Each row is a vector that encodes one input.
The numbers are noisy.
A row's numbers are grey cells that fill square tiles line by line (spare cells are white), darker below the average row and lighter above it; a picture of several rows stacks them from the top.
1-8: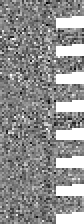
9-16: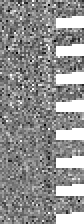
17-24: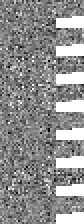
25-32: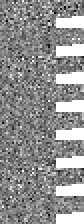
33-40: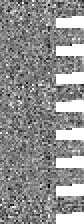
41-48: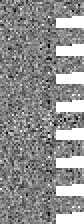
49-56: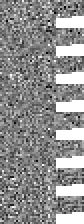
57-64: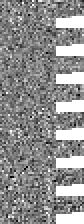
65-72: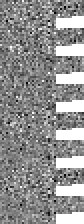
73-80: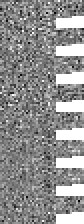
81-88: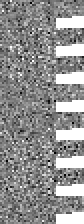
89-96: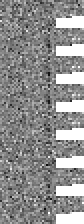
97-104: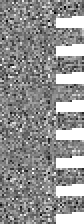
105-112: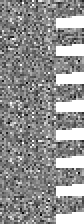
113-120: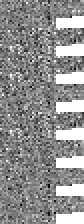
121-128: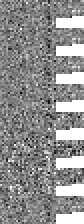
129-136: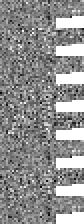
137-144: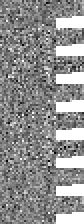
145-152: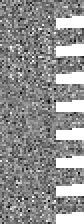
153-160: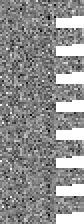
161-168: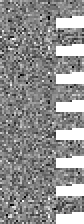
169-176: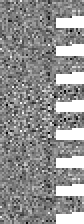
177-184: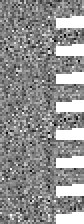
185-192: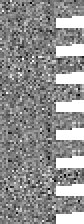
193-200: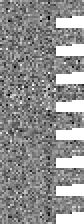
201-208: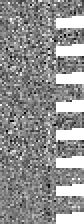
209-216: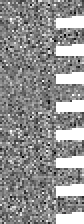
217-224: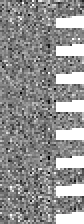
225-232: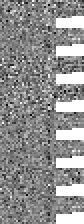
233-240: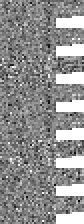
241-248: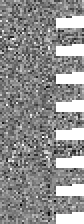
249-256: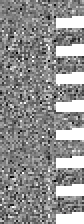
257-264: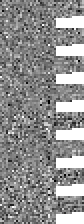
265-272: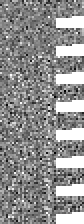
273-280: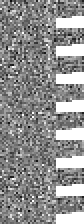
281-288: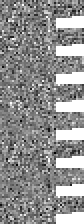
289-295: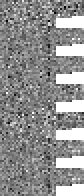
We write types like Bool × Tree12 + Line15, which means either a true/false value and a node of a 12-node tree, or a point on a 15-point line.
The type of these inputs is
(Line3 × Line3 + Unit) × Line9 + Line11.
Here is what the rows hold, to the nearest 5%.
About 60% of them hold a point on a 9-point line, together with either a fixed value, or a point on each of two 3-point lines. The rest hold a point on an 11-point line.
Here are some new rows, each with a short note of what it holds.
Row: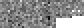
a point on a 9-point line
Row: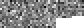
a point on an 11-point line
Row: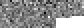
a point on each of two 3-point lines and a point on a 9-point line
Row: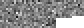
a point on each of two 3-point lines and a point on a 9-point line
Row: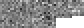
a point on a 9-point line
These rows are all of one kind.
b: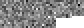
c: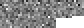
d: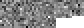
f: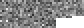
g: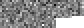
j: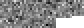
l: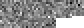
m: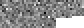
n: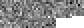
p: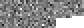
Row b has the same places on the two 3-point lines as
c, l, m and n.
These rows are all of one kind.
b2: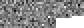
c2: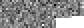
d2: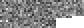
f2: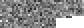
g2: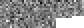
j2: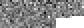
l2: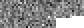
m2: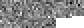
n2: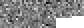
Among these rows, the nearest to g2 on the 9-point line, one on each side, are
j2 and n2.
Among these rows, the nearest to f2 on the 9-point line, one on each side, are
d2 and m2.
